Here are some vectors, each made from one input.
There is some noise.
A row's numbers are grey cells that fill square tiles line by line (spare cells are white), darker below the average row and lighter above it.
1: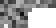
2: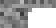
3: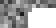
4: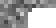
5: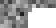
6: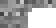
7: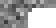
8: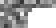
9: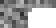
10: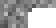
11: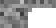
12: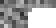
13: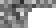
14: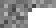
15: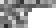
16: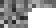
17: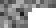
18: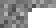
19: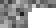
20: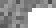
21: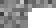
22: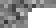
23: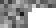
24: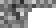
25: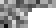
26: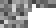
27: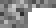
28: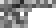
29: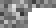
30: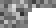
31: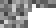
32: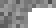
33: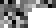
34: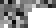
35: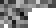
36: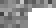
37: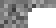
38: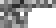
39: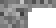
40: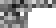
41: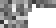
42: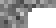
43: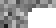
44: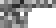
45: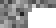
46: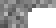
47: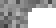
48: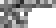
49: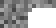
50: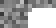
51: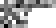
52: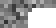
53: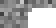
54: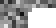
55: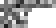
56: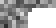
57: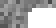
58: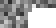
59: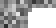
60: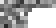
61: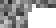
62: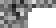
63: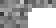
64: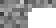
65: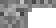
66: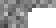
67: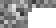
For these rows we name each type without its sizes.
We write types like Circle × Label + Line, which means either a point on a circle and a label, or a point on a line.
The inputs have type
Line.
